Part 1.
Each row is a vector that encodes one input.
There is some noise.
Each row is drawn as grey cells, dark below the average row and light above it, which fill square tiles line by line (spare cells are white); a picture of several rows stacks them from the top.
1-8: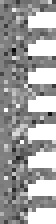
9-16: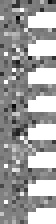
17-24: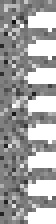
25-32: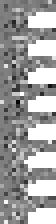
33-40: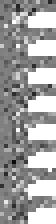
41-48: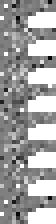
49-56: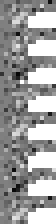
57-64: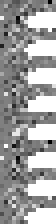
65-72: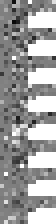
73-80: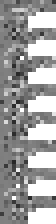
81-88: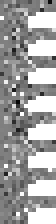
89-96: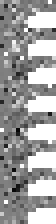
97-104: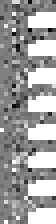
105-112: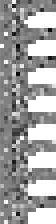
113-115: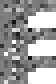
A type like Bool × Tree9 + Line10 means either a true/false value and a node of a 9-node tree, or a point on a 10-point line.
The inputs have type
Label8 × Tree13.
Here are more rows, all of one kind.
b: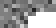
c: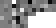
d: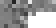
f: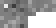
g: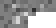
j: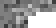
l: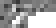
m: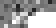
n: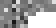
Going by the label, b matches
g, l and m.
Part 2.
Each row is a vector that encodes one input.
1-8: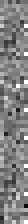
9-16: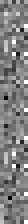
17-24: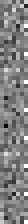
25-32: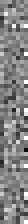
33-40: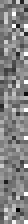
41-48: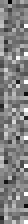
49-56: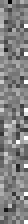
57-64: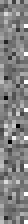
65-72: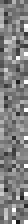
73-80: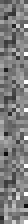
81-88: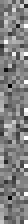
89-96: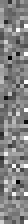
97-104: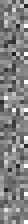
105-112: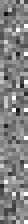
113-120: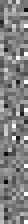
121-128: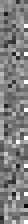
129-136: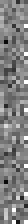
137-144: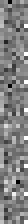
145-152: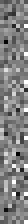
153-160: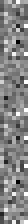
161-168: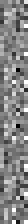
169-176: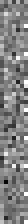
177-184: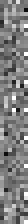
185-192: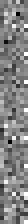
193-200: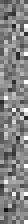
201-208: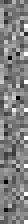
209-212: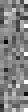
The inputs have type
Label8 + Line12.
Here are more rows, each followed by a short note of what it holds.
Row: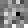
one of 8 labels
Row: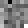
a point on a 12-point line
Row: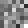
one of 8 labels
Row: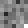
a point on a 12-point line
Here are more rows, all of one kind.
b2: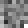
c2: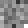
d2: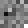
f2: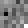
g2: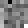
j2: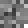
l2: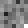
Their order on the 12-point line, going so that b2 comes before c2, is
g2, b2, c2, l2, f2, d2, j2.
